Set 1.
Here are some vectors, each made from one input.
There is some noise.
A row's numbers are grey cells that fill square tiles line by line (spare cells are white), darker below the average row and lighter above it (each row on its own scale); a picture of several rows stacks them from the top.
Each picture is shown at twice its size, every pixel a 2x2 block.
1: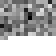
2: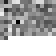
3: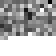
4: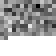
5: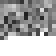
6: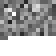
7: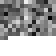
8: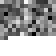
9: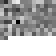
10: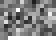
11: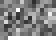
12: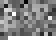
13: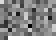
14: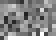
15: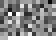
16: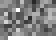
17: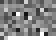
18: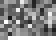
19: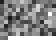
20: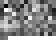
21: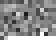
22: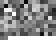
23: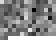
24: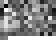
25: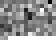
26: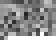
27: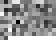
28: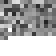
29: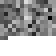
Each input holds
one of 6 labels.
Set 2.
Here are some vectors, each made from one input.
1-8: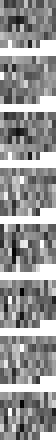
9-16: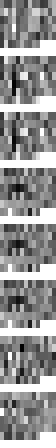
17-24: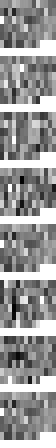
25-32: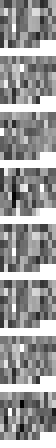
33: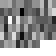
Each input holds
one of 6 labels.
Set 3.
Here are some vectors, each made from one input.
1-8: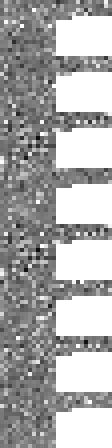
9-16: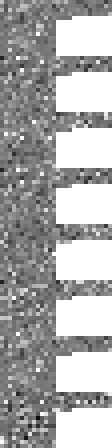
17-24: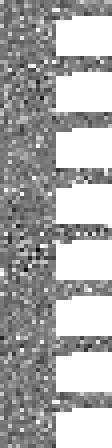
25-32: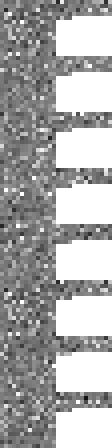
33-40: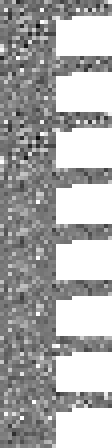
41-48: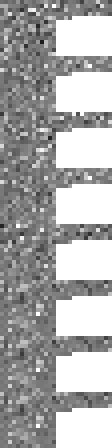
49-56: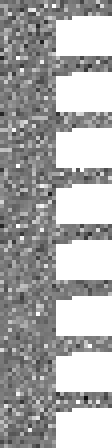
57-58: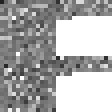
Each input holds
one of 12 labels.
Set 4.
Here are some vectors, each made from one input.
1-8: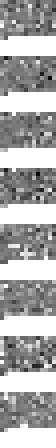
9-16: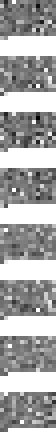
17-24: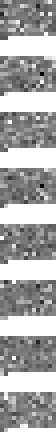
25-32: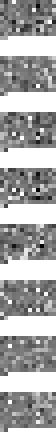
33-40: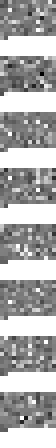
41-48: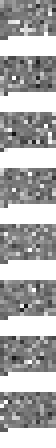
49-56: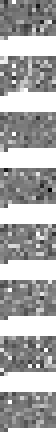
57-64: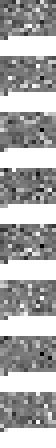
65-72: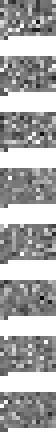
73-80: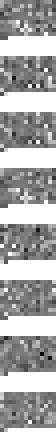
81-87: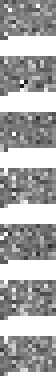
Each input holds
one of 11 labels.
